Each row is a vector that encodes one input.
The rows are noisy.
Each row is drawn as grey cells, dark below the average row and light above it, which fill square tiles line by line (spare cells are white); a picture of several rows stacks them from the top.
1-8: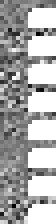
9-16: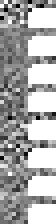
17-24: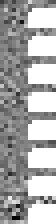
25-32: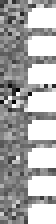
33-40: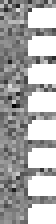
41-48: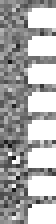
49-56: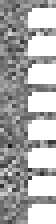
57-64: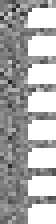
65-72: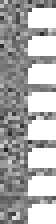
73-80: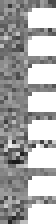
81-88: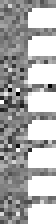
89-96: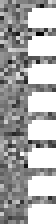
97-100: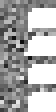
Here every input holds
either a point on a 9-point line, or a point on a 13-point line.
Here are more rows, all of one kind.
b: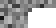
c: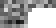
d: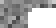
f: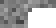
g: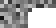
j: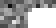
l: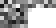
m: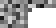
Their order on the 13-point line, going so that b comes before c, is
b, m, l, d, j, f, c, g.
